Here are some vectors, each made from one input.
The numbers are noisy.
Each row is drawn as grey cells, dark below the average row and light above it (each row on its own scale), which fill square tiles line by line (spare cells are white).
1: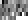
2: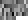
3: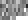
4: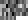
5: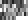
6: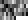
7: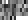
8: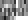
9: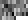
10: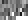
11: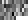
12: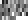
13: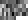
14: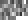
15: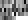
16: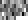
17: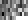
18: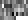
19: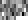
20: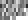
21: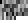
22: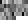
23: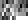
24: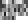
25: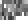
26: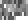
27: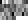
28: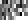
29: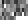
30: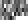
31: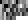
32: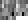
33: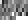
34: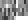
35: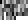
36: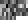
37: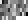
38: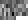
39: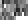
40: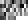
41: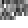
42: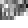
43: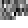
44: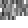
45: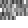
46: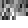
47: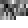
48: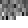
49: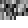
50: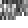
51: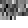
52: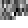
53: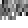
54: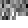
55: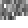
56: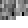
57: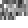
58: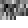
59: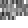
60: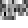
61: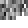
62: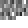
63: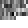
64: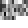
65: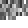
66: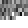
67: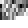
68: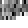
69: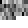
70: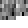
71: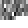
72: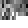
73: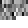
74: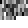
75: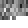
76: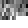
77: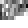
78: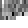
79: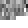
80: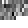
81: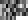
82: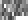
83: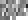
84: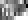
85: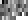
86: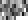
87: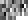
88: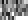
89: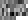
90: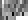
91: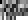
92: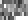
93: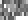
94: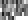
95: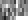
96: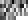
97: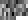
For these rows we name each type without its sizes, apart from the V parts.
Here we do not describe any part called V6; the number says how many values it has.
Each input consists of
a true/false value, together with either a point on a line, or a value of V6.
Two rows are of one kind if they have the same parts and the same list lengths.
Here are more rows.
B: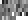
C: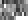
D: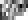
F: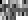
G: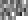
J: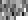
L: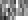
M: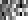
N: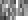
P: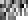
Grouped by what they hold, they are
B, C, G, M
D, F, J, L, N, P

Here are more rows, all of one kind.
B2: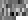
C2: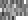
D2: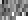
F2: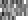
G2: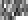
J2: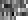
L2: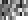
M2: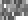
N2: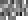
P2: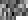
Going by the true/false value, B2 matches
J2 and P2.
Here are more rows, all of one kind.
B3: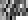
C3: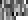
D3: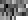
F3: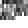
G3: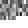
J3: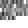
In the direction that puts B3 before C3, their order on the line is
B3, F3, J3, C3, G3, D3.
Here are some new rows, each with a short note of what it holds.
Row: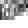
a true/false value and a value of V6
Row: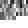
a point on a line and a true/false value
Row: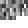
a true/false value and a value of V6
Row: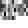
a true/false value and a value of V6
